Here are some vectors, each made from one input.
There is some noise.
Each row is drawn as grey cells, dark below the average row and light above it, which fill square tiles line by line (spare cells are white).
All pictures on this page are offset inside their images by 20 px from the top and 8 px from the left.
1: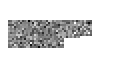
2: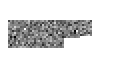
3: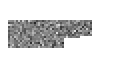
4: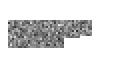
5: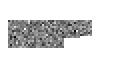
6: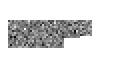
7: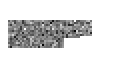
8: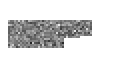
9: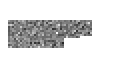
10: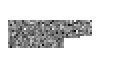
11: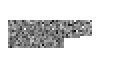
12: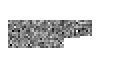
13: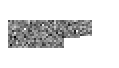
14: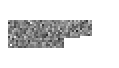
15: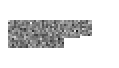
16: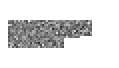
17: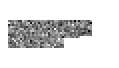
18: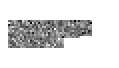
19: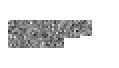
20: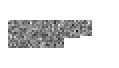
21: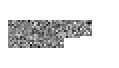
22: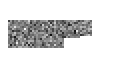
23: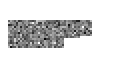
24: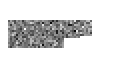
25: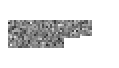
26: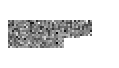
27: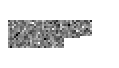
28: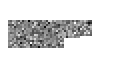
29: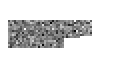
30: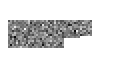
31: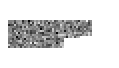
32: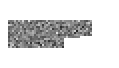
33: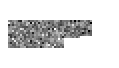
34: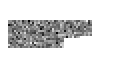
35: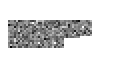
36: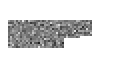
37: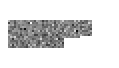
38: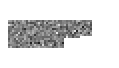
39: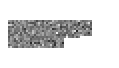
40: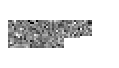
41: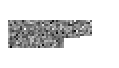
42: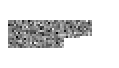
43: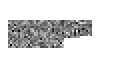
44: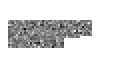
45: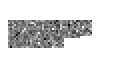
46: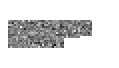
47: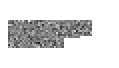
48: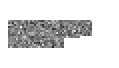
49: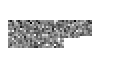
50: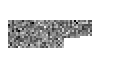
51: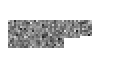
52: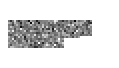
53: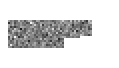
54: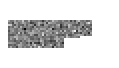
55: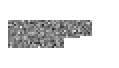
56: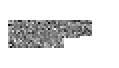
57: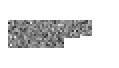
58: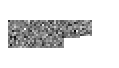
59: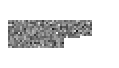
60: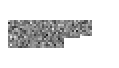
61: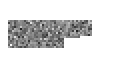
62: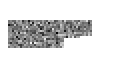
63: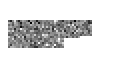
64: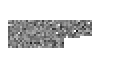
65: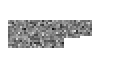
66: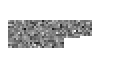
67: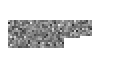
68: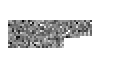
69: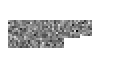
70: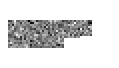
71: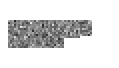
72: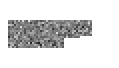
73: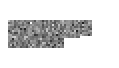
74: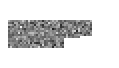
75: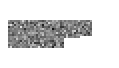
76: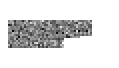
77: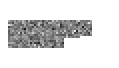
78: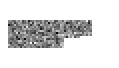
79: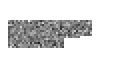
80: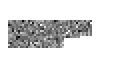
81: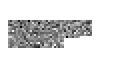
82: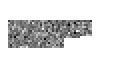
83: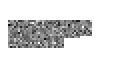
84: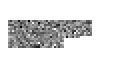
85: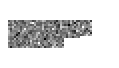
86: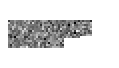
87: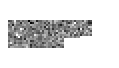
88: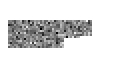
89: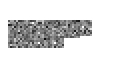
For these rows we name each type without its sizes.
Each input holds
a true/false value, together with either a point on a circle, or a point on a line.
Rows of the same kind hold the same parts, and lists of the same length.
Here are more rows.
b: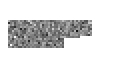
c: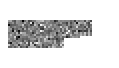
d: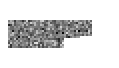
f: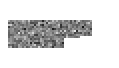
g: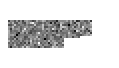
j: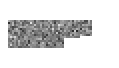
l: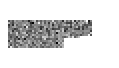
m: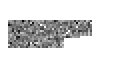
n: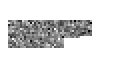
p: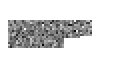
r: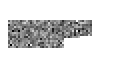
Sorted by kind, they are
b, f, j
c, d, g, l, m, n, p, r

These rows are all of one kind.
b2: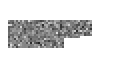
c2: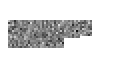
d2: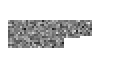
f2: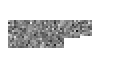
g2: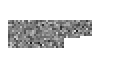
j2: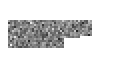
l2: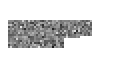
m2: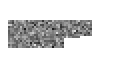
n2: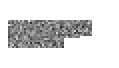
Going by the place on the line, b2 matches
g2, j2 and n2.
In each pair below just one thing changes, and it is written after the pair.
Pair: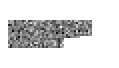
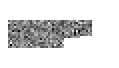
the true/false value
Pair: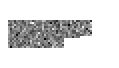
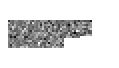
the true/false value
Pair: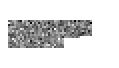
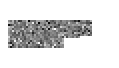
the true/false value
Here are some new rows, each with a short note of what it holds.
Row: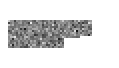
a point on a line and a true/false value
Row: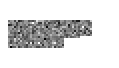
a point on a circle and a true/false value
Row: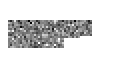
a point on a circle and a true/false value
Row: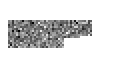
a point on a circle and a true/false value
